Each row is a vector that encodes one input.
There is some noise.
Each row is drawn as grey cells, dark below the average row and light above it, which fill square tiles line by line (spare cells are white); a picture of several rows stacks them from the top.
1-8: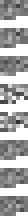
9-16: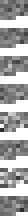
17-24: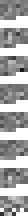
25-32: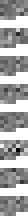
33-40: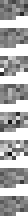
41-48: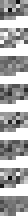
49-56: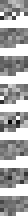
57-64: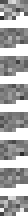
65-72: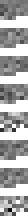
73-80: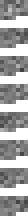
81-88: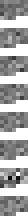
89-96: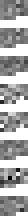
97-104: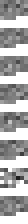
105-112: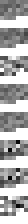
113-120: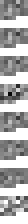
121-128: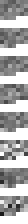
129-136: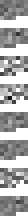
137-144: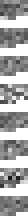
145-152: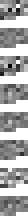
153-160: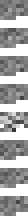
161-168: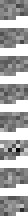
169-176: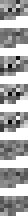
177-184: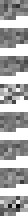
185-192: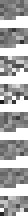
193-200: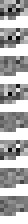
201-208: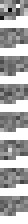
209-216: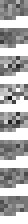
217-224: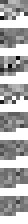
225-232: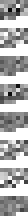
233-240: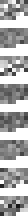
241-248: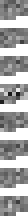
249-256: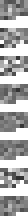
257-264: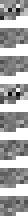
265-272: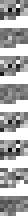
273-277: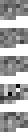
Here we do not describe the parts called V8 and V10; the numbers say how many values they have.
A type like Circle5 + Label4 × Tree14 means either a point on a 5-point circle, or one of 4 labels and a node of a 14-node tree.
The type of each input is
Line5 × (Line6 + List2(V10)) + Line7 + V8.
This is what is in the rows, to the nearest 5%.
About 70% of them hold a point on a 5-point line, together with either a point on a 6-point line, or a list of up to two values of V10. About 15% of them hold a point on a 7-point line. The rest hold a value of V8.
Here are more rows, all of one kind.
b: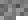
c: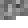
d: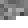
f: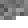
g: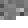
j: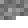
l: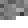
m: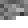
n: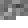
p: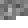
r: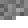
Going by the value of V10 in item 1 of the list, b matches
d and p.
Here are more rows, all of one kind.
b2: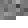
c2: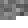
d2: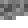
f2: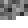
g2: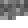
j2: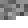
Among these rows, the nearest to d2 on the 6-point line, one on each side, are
f2 and j2.
